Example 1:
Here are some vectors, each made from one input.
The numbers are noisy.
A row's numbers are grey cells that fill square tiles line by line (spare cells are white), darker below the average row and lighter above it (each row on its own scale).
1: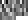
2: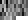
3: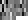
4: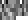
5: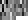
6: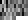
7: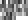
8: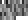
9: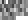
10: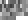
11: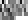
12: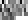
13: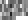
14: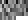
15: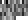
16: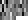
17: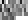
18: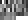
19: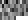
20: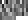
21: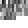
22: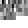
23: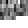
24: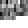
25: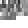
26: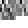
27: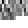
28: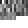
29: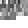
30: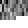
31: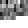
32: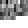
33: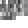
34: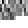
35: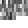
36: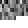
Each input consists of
a true/false value, together with either a fixed value, or a point on each of two 3-point lines.
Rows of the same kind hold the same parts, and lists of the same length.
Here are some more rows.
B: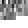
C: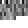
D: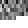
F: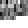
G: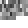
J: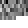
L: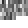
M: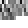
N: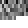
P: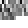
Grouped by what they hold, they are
B, C, D, G, J, L, N
F, M, P

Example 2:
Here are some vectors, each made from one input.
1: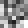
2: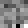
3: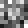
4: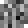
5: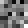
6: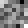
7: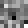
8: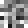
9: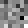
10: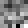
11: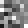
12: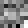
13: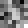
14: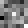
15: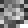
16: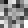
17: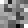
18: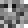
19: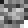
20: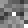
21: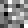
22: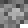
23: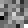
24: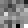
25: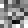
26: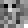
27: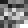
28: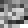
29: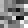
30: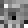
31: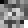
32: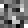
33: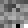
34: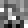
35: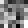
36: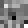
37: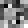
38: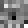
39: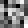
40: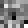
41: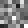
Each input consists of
either a fixed value, or one of 5 labels and a true/false value.
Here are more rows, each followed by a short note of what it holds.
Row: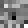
a fixed value
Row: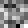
one of 5 labels and a true/false value
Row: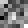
one of 5 labels and a true/false value
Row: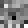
a fixed value
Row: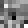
a fixed value
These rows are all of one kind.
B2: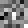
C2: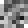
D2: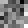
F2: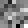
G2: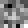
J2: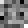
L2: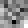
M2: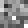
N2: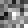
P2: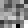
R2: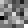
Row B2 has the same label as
D2, J2, N2 and R2.
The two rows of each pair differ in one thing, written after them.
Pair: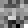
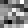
the true/false value
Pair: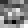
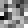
the label
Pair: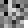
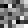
the label
